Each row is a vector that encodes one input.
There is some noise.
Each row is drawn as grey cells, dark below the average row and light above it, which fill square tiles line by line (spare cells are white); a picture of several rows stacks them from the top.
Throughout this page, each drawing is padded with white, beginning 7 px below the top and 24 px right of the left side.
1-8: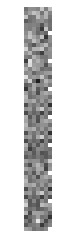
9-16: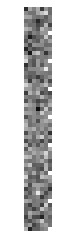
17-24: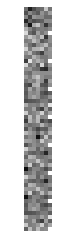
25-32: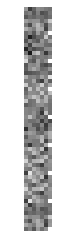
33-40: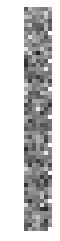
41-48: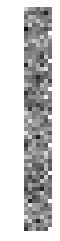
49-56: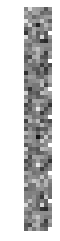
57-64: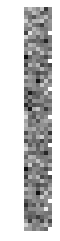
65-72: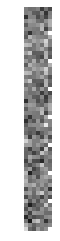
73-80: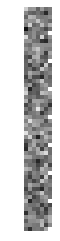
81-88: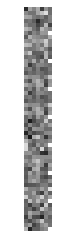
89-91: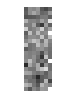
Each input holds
four true/false values.
